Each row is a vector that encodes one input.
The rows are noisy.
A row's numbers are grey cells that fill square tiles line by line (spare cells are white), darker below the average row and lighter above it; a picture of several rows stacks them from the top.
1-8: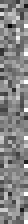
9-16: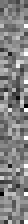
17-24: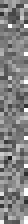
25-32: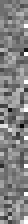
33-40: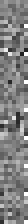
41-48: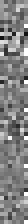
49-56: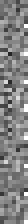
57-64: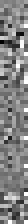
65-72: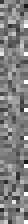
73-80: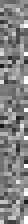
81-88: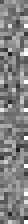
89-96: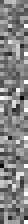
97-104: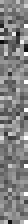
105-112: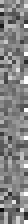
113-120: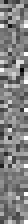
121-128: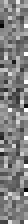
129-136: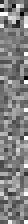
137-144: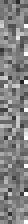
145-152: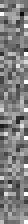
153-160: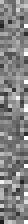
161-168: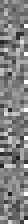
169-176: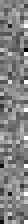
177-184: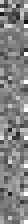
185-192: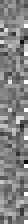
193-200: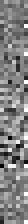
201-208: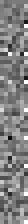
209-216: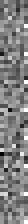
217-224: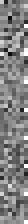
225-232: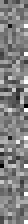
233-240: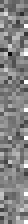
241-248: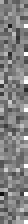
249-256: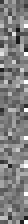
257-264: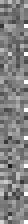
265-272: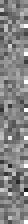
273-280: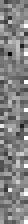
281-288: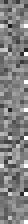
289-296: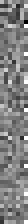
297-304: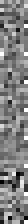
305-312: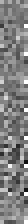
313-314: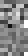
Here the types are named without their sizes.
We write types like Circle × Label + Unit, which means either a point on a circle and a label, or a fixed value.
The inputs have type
Bool × Line.
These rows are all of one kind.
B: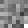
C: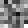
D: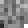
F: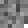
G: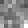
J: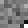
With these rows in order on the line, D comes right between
C and F.
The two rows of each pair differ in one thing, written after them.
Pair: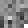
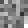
the place on the line
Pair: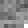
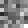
the place on the line
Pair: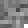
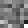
the true/false value
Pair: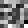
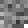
the place on the line
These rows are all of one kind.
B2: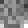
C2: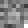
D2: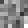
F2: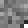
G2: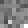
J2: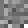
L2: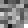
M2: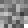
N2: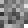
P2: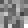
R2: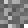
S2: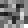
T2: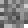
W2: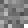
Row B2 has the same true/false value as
C2, G2, L2 and S2.
